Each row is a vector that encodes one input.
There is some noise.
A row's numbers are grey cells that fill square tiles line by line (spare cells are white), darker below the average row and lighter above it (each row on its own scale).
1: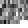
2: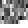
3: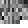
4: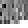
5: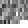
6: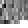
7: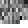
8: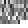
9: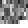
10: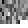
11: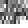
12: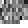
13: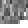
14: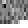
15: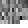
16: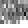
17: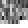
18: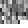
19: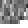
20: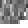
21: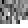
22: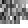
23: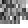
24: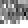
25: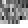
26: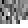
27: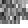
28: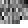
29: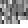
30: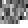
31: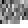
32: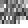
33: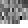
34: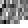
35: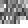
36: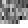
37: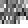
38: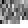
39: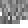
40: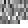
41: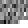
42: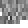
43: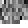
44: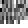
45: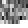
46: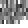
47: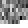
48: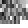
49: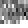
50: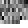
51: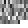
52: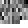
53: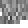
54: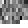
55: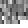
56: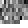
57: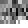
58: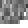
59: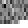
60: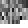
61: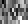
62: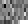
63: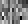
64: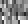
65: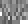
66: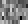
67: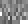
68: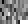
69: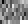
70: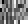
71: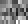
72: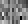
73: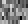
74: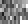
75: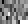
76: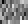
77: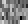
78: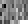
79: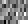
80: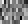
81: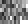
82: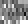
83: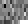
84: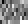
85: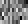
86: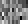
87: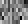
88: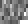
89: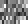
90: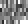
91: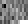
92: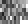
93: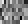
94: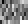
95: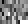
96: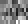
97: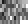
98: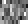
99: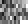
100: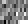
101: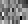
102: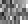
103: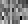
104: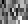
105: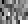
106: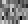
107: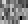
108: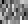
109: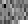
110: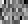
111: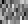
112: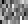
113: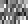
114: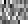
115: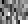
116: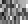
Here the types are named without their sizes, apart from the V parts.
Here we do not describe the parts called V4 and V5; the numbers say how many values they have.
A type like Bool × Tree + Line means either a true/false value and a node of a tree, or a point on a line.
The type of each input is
Bool × V5 + Line × V4.
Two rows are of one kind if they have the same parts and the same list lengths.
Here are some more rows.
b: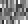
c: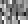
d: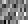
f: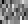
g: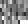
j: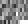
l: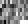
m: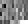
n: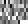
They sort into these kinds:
b, c, f, g
d, j, l, m, n

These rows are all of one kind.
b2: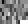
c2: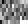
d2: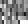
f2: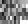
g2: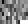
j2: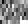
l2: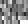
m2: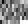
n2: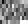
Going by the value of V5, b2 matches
d2, g2 and l2.
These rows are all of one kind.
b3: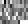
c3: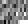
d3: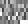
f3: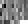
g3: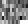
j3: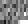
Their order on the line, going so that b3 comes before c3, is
b3, f3, d3, g3, c3, j3.
